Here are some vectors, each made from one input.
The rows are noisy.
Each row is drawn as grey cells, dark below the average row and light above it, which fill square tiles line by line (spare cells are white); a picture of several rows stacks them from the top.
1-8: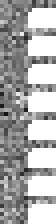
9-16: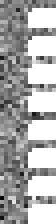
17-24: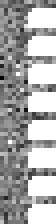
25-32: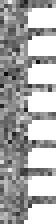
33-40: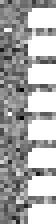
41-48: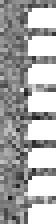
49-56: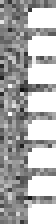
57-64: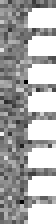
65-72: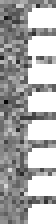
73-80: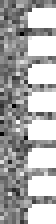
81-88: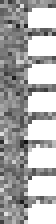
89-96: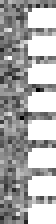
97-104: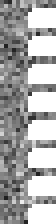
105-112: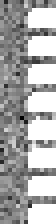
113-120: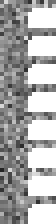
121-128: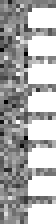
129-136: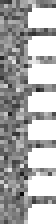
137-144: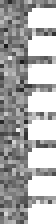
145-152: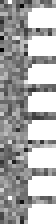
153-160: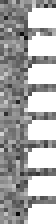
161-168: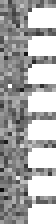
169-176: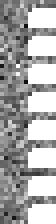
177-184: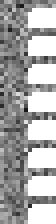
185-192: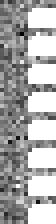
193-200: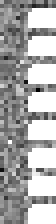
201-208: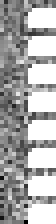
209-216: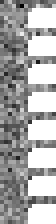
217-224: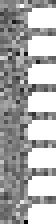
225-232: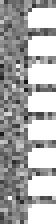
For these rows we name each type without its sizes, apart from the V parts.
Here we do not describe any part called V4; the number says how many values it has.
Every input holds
a node of a tree and a true/false value, together with either a point on a line, or a value of V4.
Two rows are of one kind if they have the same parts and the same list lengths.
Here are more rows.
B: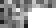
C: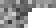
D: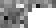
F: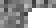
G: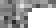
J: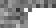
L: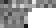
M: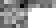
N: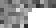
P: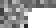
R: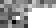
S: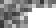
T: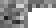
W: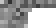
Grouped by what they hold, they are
B, D, G, L, N, P, R, S, T
C, F, J, M, W

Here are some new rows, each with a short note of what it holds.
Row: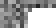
a point on a line, a node of a tree and a true/false value
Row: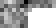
a point on a line, a node of a tree and a true/false value
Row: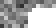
a point on a line, a node of a tree and a true/false value
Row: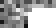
a node of a tree, a true/false value and a value of V4
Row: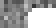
a point on a line, a node of a tree and a true/false value
